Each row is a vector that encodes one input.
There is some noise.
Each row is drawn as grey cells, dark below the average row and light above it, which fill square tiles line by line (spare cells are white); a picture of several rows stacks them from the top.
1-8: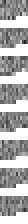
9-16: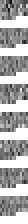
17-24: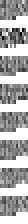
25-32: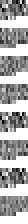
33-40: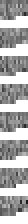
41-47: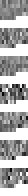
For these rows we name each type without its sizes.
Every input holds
a list of points on a line.
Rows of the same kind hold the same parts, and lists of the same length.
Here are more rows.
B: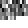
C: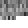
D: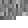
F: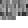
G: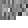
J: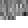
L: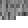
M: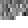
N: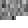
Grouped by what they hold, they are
B
C, F, J, L, M
D, G, N

